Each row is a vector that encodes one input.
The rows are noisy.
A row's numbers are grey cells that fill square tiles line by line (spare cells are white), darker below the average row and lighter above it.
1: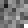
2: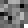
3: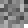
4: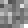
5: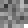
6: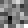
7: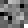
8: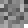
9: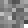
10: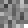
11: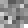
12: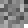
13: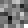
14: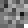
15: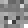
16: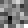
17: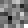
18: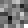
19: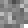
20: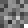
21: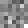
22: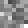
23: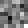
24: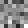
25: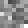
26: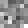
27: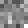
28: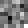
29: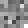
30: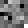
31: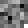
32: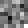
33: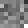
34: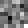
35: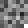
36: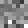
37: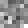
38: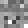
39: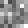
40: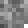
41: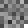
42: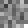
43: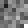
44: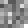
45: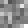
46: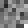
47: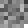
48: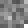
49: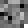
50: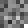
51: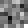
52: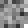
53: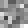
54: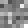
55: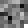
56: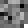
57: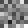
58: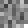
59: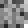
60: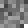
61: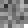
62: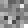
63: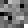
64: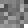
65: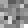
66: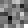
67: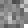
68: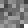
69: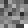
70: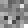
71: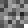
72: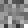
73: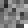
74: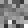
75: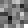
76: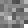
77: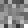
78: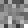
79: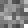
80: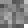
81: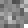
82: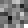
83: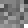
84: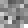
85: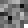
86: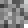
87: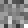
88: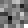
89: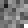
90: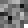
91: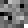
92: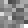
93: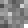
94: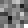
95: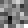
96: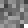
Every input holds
a point on a 6-point line, together with a list of up to two points on a 4-point line.
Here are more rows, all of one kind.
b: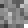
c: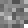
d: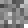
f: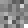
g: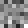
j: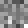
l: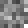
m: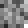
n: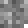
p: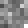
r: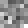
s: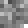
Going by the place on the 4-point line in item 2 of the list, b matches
m, p and s.
